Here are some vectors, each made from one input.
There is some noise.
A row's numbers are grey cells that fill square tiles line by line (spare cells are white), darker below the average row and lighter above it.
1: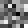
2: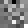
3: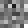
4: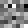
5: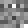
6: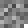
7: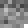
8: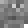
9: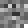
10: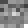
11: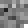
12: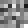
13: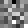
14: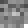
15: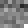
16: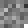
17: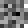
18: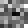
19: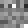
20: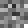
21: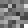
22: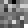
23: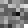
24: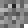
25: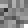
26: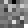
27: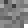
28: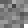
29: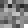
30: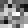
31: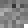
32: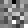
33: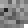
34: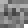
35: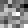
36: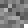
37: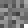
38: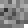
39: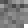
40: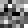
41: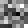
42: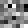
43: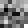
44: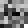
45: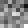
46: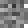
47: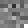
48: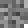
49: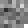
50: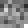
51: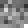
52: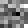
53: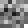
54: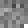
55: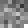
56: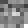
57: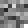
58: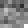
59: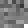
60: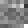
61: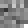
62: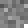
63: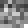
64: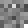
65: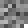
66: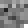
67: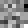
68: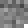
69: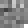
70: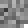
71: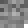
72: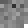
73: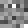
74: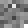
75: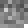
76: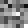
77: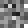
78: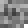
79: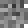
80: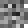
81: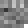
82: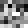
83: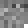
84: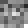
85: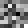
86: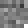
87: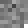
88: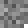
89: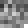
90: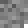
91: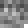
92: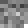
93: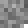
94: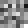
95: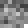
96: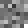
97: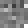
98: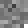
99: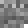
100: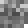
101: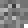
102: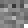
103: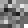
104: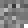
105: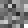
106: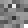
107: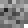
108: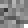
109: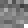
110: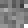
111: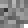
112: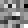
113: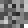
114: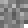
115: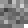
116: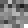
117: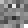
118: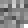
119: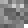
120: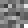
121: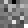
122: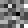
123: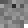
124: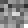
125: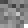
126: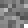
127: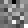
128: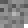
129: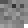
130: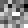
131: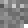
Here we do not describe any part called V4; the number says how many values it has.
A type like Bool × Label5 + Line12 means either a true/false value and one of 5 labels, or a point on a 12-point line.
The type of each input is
List2(Bool × V4).
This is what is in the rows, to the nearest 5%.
All of them are lists of up to two items, each a true/false value and a value of V4: about 5% are empty, 35% hold one and 60% two.
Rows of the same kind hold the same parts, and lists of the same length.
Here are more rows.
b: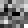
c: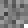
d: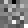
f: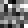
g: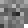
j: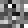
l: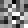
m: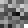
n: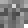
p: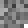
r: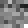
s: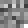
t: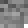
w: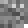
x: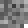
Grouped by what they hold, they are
b, j, s, t, x
c, g, m, n, p, r, w
d, f, l

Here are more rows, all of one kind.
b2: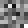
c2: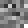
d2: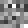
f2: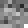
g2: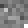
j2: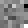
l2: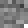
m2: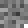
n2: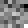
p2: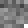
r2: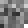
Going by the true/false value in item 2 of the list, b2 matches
j2 and n2.
